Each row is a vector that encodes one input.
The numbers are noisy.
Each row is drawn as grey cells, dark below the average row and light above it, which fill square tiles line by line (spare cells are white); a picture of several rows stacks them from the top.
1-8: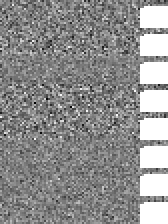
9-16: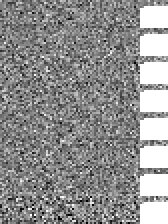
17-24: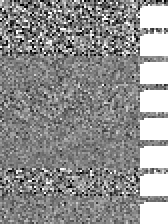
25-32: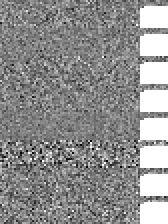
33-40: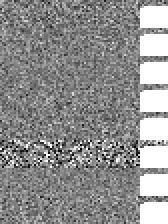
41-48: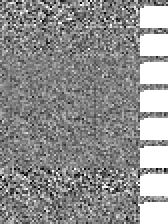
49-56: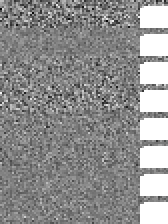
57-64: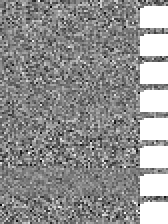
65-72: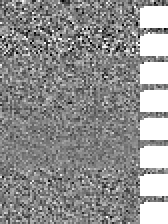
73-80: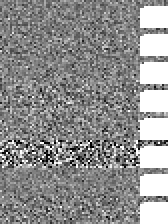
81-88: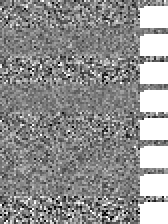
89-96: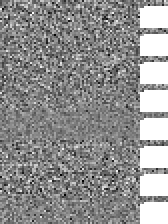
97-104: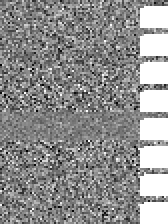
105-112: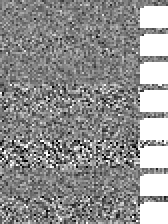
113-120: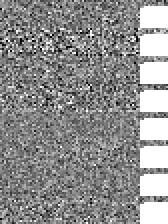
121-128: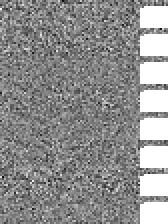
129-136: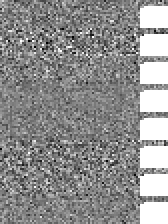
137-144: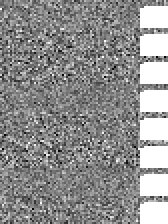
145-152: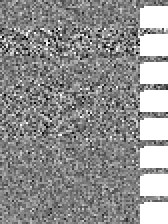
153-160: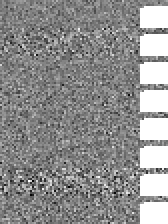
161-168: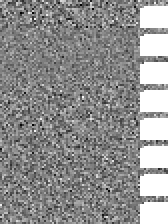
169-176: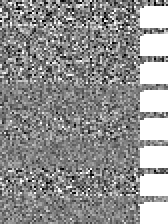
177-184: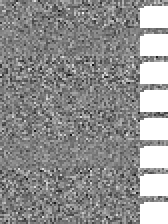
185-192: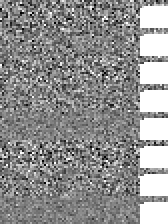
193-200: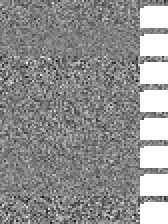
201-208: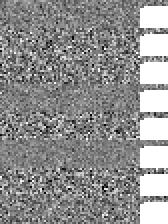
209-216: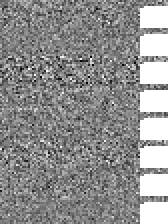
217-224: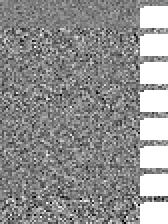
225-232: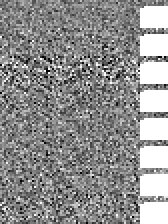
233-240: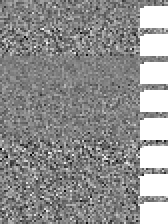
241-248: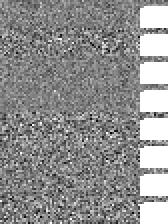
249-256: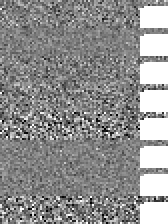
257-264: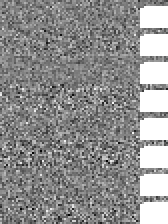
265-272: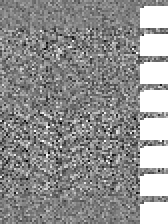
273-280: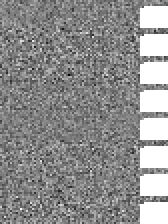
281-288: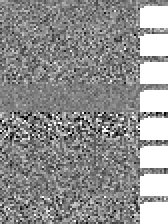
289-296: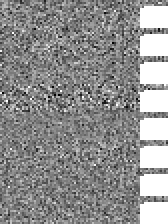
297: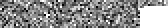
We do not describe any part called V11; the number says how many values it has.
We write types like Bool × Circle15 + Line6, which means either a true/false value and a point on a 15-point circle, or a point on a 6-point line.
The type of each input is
(Bool × V11 + Line8) × Circle6 + Label6.
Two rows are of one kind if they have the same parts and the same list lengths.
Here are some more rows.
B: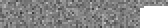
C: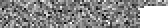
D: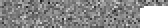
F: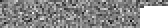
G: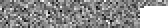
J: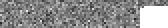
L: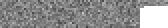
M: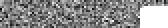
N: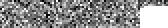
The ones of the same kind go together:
B, C, G, J, L, M
D
F, N

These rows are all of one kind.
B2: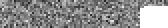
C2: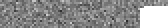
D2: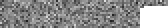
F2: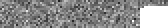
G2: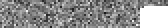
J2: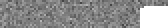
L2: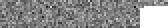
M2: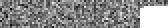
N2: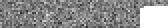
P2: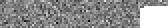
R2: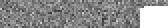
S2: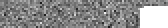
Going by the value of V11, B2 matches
R2 and S2.
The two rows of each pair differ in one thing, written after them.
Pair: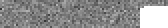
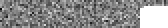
the true/false value
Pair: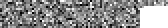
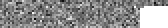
the true/false value
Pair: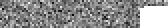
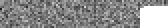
the value of V11
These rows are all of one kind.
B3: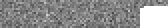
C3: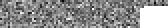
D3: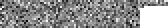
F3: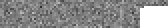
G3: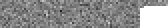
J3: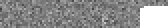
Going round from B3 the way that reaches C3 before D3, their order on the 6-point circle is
B3, J3, G3, C3, F3, D3.
